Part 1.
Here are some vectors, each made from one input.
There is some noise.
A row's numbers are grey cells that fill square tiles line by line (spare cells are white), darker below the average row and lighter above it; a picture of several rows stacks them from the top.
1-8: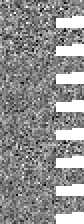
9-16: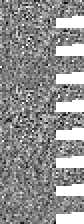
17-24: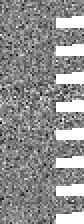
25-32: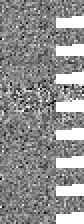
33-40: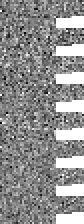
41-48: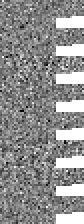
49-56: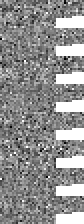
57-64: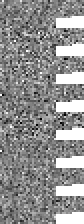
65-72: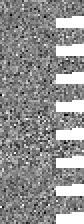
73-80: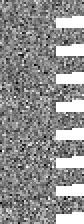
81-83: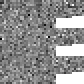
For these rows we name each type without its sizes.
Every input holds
either a point on a circle, or four true/false values.
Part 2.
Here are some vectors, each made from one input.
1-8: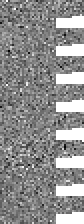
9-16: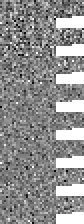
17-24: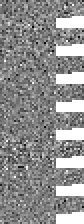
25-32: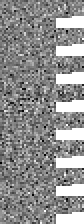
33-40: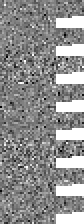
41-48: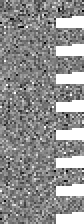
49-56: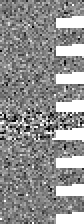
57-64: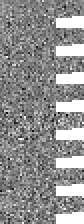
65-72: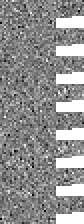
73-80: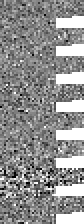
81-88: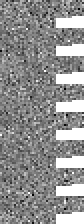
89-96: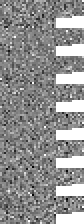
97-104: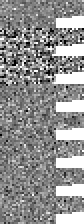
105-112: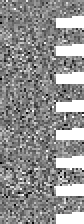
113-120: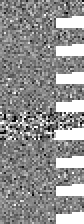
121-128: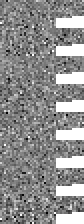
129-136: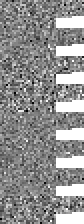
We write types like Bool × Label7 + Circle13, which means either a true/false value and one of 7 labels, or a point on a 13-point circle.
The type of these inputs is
(Bool × Bool × Bool + Unit) × Circle9 + Unit.
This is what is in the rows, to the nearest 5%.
About 95% of them hold a point on a 9-point circle, together with either a fixed value, or three true/false values. The rest hold a fixed value.
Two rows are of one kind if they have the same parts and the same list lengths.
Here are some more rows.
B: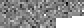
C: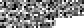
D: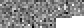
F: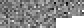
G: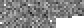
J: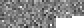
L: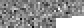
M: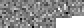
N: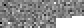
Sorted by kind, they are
B, D, F, L, M
C
G, J, N

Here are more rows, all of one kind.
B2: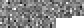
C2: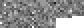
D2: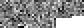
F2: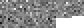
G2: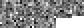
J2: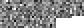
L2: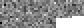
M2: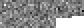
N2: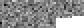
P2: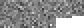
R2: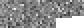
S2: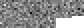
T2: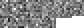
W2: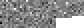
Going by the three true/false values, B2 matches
G2, J2 and S2.
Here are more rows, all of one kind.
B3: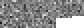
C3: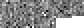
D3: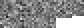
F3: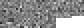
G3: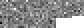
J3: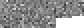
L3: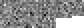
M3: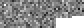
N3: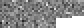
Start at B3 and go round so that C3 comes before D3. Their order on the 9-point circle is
B3, C3, N3, D3, L3, M3, F3, J3, G3.
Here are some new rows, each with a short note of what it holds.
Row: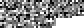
a fixed value
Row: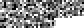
a fixed value
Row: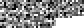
a fixed value
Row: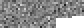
a point on a 9-point circle and three true/false values
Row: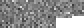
a point on a 9-point circle and three true/false values
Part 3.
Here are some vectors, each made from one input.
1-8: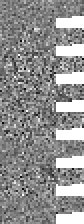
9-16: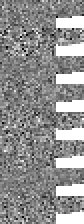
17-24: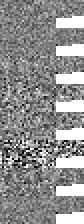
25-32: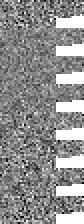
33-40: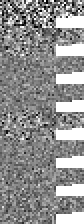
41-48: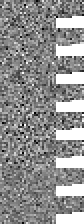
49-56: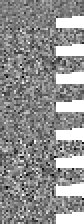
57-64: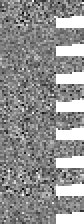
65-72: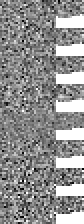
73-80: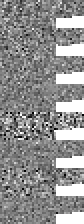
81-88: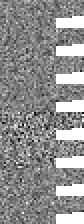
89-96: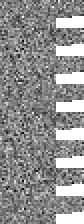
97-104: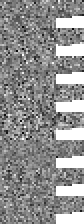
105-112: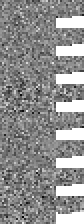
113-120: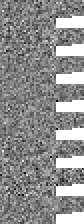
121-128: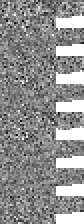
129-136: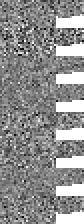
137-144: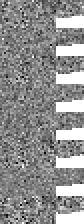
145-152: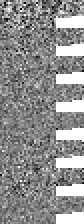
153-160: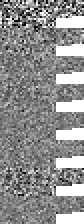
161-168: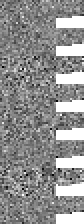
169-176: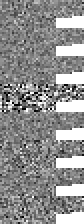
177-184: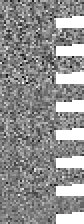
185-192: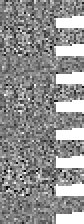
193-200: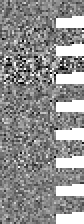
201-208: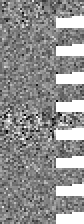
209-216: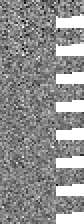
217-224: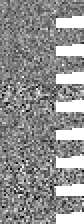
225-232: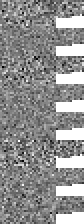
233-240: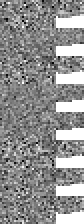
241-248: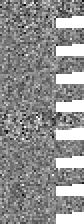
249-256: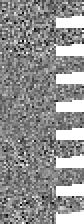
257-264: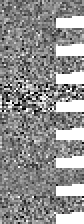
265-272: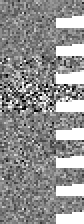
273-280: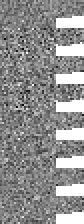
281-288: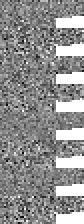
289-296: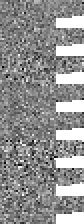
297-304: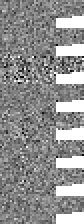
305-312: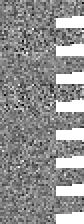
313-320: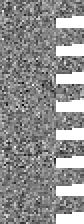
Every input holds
a list of up to two points on a 4-point line.
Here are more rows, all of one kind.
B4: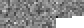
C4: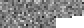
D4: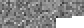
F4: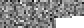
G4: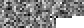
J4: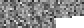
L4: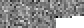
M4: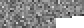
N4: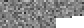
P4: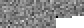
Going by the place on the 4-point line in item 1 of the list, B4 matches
C4 and D4.
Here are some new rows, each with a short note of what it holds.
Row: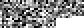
the empty list
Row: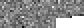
a list of two items
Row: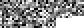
the empty list
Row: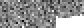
a list of one item
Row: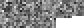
a list of two items
